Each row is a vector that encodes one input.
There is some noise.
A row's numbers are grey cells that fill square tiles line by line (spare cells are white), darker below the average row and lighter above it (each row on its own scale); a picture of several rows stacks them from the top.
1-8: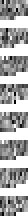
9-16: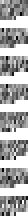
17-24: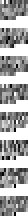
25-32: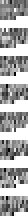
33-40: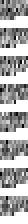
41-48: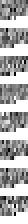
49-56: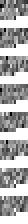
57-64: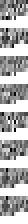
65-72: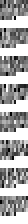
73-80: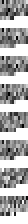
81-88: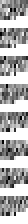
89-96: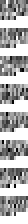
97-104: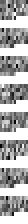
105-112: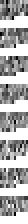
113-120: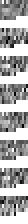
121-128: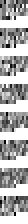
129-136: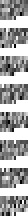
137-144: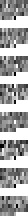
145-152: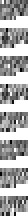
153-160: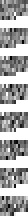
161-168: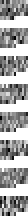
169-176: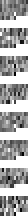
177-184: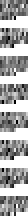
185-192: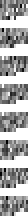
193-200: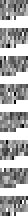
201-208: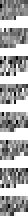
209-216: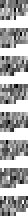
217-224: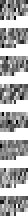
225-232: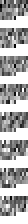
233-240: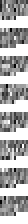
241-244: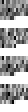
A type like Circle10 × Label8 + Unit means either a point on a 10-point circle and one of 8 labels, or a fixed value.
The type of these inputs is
Label7 × (Label8 + Line6) + Line10.
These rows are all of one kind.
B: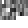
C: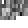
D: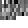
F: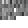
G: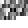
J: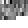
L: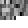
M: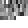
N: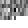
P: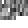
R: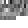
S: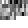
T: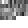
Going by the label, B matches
C, D and P.
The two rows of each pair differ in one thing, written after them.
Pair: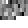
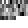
the place on the 6-point line
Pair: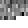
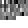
the label
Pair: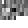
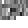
the place on the 6-point line
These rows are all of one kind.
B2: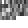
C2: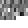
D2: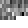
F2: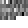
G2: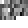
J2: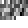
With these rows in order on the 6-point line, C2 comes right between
B2 and J2.
